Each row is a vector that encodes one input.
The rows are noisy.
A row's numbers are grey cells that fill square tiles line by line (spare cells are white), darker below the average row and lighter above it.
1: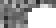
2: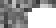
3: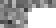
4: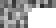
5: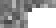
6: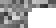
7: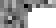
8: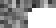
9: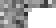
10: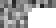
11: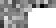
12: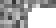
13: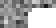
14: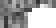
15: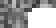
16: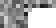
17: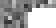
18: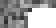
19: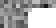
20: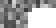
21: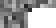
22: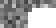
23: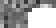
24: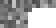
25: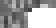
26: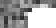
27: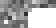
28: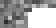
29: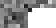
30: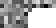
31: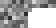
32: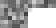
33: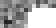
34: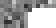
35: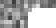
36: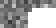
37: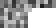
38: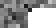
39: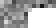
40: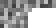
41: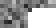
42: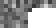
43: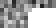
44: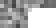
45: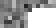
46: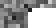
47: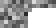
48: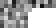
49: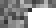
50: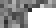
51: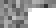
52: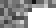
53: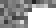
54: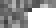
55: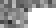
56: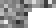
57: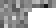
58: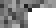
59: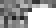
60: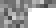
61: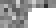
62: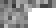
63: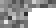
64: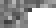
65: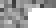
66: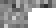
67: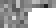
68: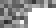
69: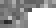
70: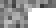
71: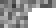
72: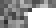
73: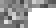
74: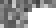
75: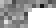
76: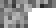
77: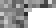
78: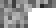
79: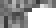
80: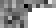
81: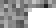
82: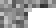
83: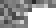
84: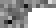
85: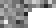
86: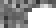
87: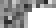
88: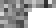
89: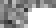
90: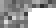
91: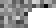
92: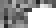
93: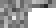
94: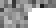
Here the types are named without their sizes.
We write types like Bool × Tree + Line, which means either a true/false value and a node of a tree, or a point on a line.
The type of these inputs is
(Line × Line + Tree) × Tree.
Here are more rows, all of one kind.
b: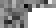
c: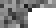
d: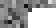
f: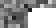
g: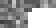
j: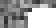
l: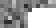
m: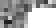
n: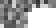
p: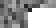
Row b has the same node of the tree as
c, d and f.
